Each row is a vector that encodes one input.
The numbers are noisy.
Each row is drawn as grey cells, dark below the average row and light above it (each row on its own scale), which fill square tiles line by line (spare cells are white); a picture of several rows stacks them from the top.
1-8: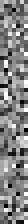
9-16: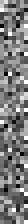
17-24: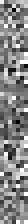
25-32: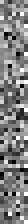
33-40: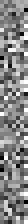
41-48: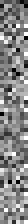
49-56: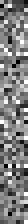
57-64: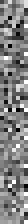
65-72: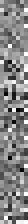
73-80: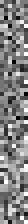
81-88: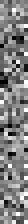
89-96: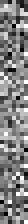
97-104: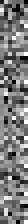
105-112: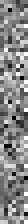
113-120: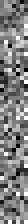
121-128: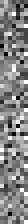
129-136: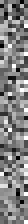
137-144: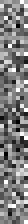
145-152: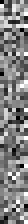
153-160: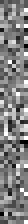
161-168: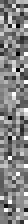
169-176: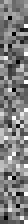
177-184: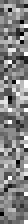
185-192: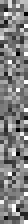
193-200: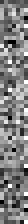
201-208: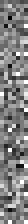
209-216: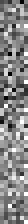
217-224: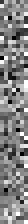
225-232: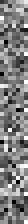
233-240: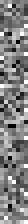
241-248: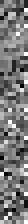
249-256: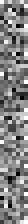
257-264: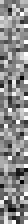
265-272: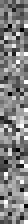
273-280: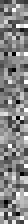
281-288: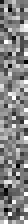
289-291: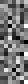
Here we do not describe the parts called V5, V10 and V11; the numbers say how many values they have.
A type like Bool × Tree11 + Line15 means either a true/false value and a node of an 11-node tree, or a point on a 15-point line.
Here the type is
Bool × Bool × Bool × V11 + (Line6 + V10) × Line7 + V5.
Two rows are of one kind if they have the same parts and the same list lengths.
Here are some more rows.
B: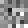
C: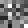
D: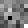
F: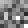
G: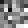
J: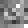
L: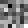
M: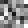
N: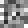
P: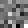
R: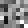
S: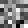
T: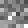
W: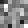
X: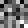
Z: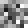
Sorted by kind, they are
B, D, F, N, T, Z
C, J, R
G, L, M, P, S, W
X

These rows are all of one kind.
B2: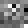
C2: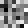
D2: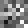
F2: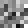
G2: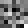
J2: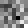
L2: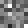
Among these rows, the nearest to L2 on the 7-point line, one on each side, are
B2 and F2.
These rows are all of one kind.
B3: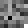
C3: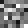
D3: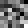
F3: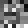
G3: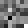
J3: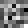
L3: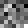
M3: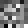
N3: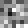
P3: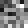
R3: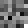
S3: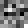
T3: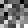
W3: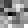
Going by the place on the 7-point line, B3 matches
D3, N3 and R3.
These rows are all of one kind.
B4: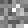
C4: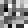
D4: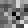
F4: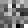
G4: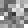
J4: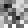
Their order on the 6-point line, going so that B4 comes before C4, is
B4, F4, C4, D4, G4, J4.
